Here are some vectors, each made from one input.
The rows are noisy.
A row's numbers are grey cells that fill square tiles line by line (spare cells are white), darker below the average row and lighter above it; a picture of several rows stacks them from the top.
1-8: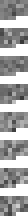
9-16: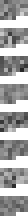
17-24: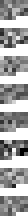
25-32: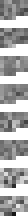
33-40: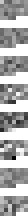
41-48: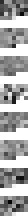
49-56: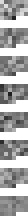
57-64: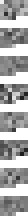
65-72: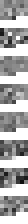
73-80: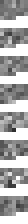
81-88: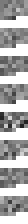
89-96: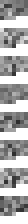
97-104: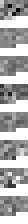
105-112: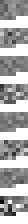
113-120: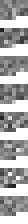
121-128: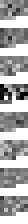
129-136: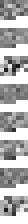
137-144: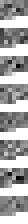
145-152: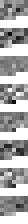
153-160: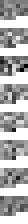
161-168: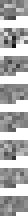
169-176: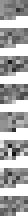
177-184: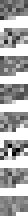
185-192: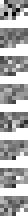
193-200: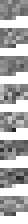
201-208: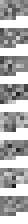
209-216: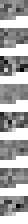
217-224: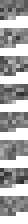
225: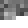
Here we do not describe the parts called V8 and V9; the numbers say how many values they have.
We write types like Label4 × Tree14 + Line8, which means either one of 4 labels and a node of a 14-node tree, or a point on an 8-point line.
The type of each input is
(Line4 + Line5) × V8 × V9 + Line6.
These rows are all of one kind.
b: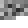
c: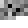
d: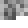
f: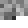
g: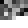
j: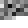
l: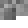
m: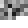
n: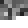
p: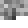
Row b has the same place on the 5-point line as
c, f and g.
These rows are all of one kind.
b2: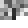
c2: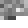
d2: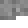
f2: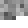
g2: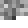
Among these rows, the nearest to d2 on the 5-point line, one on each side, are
c2 and f2.
